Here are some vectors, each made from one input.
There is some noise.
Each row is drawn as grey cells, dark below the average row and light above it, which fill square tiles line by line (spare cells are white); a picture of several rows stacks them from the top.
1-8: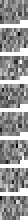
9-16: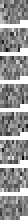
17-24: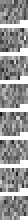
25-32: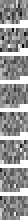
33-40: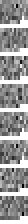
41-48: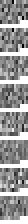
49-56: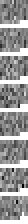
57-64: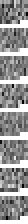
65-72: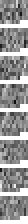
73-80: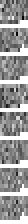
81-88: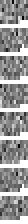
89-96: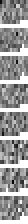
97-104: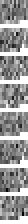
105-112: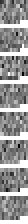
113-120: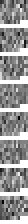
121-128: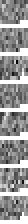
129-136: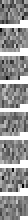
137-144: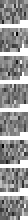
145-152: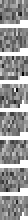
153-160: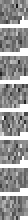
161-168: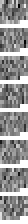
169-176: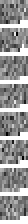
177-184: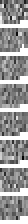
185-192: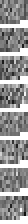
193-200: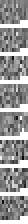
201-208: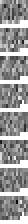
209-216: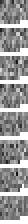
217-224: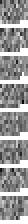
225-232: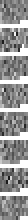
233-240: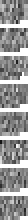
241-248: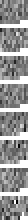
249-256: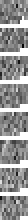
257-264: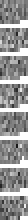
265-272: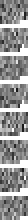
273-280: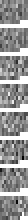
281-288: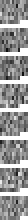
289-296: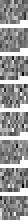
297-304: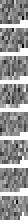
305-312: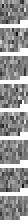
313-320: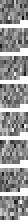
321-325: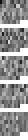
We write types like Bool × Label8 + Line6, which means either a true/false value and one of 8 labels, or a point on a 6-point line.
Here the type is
Circle15 + Circle16.
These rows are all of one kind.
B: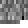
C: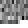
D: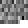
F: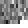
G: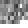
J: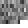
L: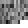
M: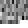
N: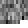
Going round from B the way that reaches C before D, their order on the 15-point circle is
B, N, L, J, F, G, M, C, D.
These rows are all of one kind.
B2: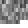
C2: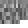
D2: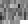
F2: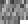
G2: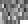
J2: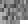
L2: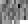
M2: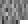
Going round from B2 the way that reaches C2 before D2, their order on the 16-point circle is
B2, M2, C2, D2, L2, J2, G2, F2.
